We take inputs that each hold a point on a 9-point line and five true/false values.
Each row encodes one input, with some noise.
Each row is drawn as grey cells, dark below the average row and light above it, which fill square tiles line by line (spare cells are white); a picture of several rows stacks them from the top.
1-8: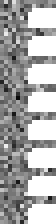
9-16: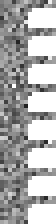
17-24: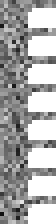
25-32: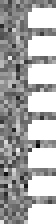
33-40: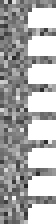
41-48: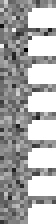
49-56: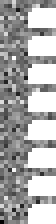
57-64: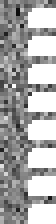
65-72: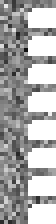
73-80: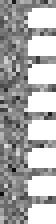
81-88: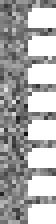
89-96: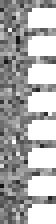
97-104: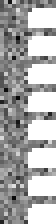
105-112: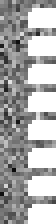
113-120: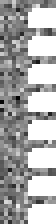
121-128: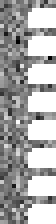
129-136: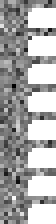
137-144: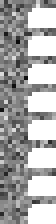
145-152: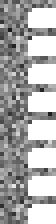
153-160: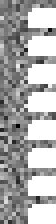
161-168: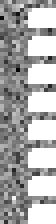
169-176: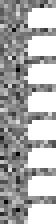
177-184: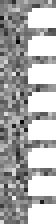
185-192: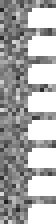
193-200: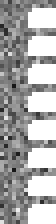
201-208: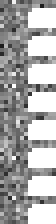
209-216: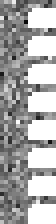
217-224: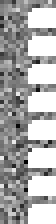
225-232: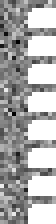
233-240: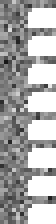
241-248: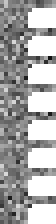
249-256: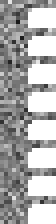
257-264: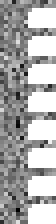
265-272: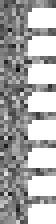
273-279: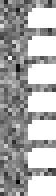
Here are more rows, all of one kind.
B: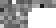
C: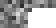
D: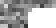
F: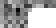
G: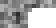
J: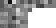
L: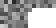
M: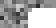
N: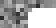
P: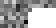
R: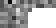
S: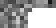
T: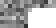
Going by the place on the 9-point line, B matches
D, J, R and T.
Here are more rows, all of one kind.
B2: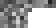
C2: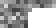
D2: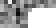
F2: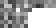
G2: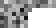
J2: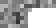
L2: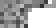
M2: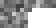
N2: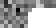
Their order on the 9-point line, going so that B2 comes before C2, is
J2, D2, N2, B2, M2, F2, L2, C2, G2.
